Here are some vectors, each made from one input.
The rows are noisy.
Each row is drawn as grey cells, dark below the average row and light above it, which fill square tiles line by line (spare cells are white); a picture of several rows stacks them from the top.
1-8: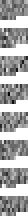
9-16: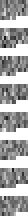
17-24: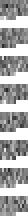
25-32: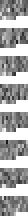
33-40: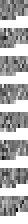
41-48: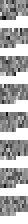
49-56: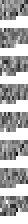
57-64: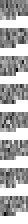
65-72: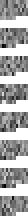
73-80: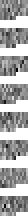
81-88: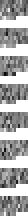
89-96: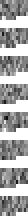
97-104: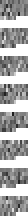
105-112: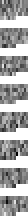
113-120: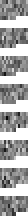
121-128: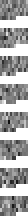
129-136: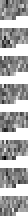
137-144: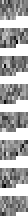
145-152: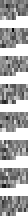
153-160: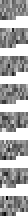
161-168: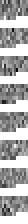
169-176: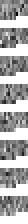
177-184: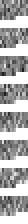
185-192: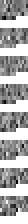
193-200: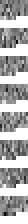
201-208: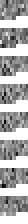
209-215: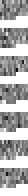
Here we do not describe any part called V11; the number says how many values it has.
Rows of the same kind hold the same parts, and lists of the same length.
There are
4 kinds of row.
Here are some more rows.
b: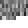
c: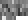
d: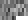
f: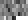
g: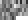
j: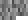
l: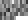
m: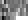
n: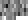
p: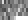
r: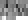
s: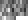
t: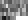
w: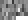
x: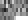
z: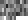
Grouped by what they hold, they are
b, s, w, z
c, j, l, n, r
d, f, g
m, p, t, x

